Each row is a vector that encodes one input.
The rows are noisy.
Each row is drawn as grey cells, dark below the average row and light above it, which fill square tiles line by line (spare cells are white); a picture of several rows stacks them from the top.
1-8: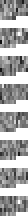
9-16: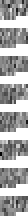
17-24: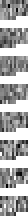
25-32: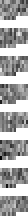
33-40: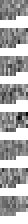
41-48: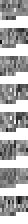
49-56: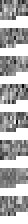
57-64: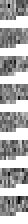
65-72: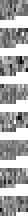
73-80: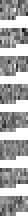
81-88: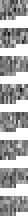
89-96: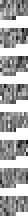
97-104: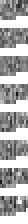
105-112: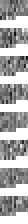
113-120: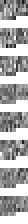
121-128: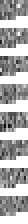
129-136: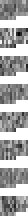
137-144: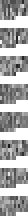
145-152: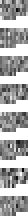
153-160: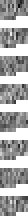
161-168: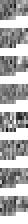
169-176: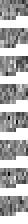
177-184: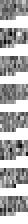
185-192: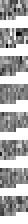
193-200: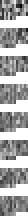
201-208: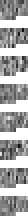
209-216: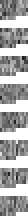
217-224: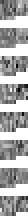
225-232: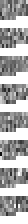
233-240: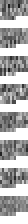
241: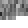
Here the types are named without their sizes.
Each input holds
either a point on each of two circles, or a point on a line and a node of a tree.
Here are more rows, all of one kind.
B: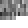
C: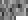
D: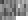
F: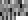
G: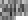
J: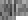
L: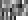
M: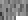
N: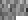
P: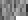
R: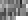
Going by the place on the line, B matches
D, F and R.
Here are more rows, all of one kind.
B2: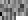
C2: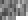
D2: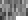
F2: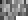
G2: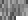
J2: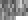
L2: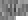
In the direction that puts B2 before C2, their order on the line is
J2, B2, C2, F2, L2, G2, D2.
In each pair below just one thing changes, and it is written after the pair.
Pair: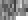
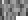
the place on the line
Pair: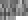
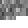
the place on the line
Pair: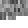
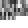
the place on the line
